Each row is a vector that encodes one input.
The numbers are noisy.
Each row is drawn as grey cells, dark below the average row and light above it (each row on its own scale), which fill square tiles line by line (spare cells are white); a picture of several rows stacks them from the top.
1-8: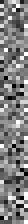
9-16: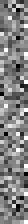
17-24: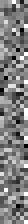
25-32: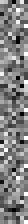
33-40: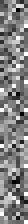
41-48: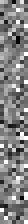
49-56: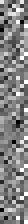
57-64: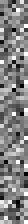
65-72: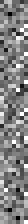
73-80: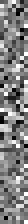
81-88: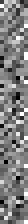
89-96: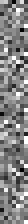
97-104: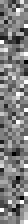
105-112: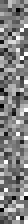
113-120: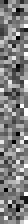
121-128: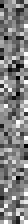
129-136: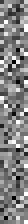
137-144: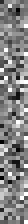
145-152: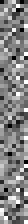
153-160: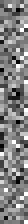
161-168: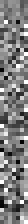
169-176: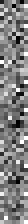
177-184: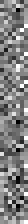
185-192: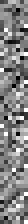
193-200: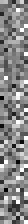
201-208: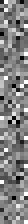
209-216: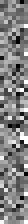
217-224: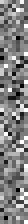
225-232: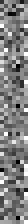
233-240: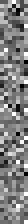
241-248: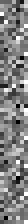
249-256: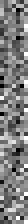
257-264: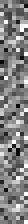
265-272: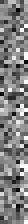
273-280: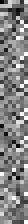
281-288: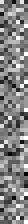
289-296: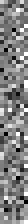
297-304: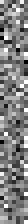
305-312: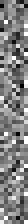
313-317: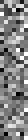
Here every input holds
a list of up to two items, each a point on each of two 8-point circles.
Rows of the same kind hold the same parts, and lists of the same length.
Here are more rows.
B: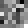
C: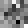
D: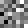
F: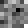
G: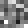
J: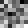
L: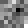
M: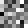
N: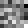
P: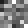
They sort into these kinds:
B, C, F, G, J, L, P
D, M
N

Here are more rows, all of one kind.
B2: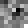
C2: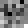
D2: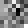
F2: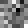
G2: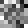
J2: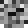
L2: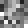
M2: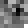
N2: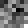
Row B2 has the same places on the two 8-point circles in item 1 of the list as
M2 and N2.
